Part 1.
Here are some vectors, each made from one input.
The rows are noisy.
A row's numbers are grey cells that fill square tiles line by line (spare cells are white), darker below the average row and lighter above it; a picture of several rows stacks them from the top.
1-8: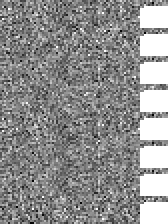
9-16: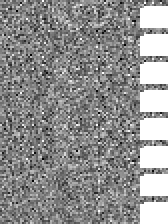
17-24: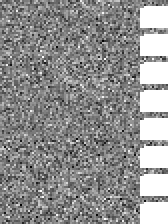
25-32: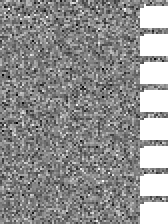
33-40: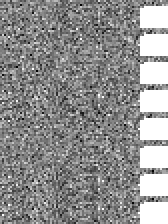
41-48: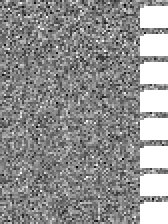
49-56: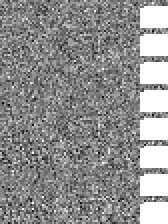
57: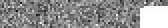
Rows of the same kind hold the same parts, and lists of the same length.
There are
2 kinds of row.
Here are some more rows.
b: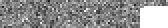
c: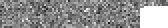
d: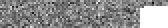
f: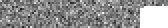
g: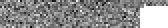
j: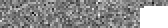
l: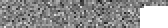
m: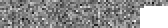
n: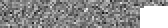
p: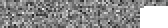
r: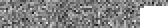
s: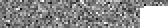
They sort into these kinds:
b, c, g, l, n, p
d, f, j, m, r, s

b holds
a point on a 5-point line and a node of an 8-node tree.
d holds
a point on a 5-point line.
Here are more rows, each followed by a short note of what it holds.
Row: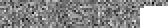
a point on a 5-point line
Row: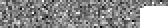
a point on a 5-point line and a node of an 8-node tree
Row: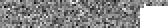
a point on a 5-point line and a node of an 8-node tree
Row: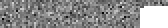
a point on a 5-point line and a node of an 8-node tree
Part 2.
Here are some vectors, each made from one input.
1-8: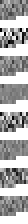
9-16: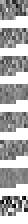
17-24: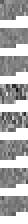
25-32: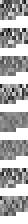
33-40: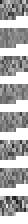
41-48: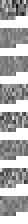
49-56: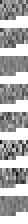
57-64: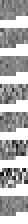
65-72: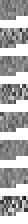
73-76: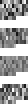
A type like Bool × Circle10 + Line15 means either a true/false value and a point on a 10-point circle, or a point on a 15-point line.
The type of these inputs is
Tree8 × Tree8 + Unit.
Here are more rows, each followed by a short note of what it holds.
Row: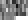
a fixed value
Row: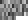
a node of each of two 8-node trees
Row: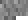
a node of each of two 8-node trees
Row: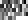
a node of each of two 8-node trees
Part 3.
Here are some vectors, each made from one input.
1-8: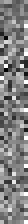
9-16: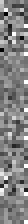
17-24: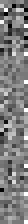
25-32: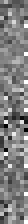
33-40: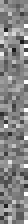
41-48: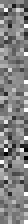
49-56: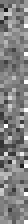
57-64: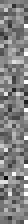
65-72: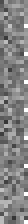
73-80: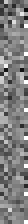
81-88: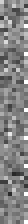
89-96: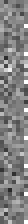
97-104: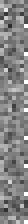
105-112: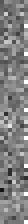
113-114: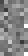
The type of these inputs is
List2(Line9).
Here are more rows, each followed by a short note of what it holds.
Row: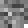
a list of one item
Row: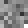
a list of one item
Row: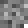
a list of one item
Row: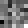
the empty list
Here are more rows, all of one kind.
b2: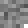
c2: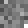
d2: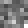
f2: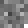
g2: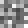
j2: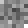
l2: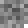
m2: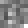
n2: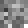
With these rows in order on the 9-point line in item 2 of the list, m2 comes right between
b2 and n2.
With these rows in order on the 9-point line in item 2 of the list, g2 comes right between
d2 and j2.
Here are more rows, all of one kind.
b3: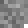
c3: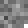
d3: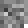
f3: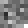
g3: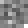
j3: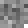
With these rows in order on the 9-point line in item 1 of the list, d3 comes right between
b3 and j3.
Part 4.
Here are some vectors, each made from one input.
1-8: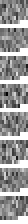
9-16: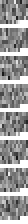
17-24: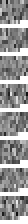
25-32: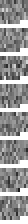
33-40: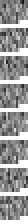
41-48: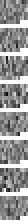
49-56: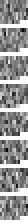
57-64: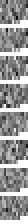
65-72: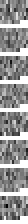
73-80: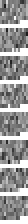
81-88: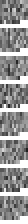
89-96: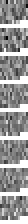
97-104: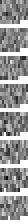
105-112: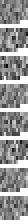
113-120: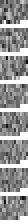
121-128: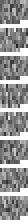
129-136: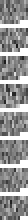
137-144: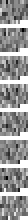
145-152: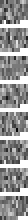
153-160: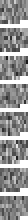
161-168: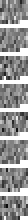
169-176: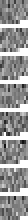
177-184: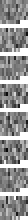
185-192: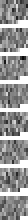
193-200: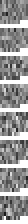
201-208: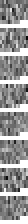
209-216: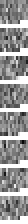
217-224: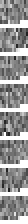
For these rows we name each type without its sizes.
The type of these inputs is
(Bool × Bool × Bool × Bool + Unit) × Line.
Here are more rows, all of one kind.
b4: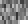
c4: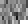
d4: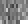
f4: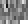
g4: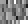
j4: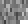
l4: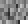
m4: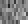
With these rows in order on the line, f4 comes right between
b4 and c4.
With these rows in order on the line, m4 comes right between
j4 and l4.
